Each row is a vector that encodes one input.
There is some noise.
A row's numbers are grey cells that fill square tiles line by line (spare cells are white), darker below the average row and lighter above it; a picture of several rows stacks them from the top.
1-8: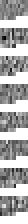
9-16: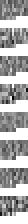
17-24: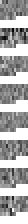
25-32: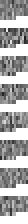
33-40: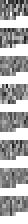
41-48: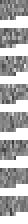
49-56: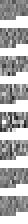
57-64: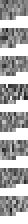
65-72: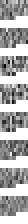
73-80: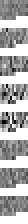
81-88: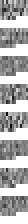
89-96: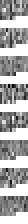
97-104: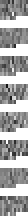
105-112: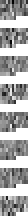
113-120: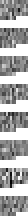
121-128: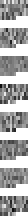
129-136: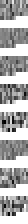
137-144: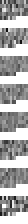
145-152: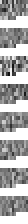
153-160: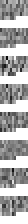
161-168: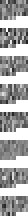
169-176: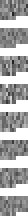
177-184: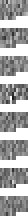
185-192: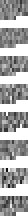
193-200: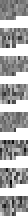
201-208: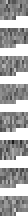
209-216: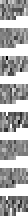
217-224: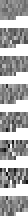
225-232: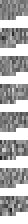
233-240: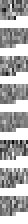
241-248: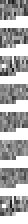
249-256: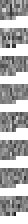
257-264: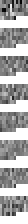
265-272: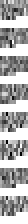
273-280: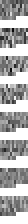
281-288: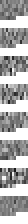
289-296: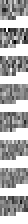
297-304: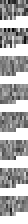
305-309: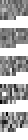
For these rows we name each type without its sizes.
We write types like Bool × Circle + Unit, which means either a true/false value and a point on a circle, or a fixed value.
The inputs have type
Label + Line + Tree.
